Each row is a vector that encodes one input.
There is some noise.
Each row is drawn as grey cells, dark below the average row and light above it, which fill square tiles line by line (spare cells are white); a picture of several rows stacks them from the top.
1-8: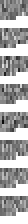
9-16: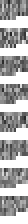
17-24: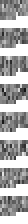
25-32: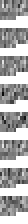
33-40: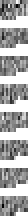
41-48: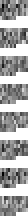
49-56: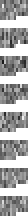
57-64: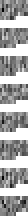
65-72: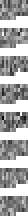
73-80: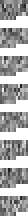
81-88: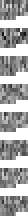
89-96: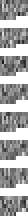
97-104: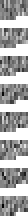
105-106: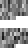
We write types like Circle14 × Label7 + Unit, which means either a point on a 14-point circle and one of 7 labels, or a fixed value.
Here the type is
Bool × Bool × Bool + List3(Line4).
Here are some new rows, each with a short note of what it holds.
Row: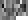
three true/false values
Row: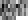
the empty list
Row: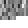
a list of one item
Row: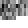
the empty list
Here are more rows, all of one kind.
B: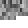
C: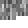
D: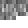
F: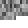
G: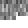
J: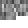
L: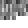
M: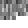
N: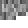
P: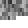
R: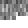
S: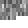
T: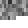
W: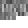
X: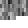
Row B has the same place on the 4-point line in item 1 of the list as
F, P, T and X.
